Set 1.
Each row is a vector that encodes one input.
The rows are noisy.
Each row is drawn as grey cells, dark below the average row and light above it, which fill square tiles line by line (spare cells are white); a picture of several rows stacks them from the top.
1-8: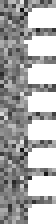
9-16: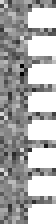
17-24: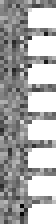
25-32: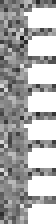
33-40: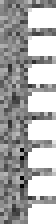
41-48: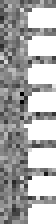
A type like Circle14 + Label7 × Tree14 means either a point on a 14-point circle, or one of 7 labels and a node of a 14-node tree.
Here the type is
Line10.
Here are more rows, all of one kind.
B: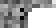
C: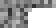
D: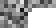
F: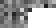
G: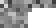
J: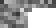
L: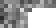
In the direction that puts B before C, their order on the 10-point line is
D, B, C, G, J, L, F.
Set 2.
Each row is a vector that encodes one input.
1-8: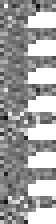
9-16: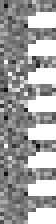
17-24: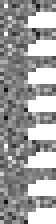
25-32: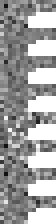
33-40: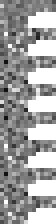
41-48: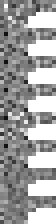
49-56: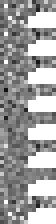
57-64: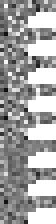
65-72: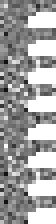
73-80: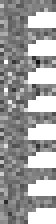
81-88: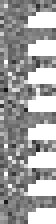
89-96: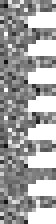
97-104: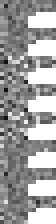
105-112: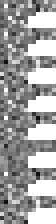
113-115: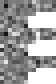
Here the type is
Line11.
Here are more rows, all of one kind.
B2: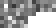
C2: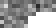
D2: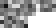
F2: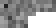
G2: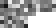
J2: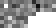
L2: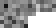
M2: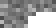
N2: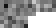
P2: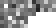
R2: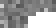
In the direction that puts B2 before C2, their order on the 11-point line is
P2, B2, J2, C2, M2, R2, F2, N2, L2, D2, G2.
